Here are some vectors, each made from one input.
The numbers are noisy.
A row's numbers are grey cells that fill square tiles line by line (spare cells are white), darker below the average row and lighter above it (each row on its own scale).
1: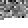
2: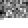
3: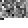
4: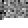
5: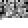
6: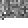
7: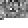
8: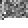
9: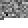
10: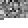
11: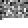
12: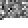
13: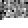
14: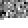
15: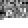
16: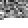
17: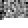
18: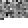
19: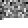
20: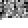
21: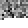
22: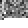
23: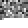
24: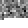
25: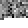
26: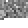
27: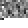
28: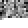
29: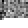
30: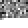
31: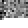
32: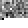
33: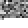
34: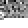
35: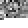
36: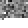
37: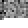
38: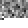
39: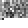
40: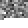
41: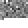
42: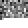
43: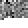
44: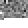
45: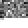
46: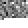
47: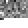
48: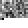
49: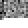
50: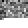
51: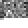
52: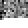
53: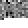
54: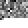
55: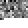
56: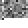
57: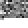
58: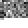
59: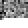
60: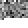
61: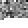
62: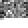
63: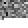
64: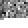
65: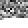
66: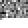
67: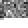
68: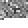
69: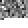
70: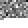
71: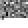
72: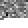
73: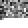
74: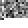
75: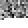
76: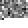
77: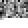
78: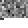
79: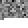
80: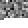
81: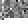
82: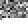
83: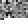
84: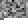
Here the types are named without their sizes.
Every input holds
a label, together with either a point on a circle and a true/false value, or a fixed value.
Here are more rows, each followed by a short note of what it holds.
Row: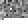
a point on a circle, a label and a true/false value
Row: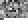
a point on a circle, a label and a true/false value
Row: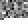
a point on a circle, a label and a true/false value
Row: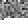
a point on a circle, a label and a true/false value
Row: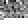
a point on a circle, a label and a true/false value
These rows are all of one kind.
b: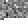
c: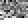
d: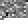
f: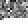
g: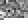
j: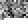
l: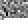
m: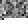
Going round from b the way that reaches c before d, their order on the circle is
b, g, c, f, j, m, l, d.
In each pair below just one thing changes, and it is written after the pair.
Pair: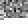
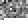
the label
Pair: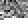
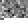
the true/false value
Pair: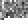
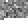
the true/false value
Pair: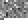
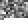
the place on the circle
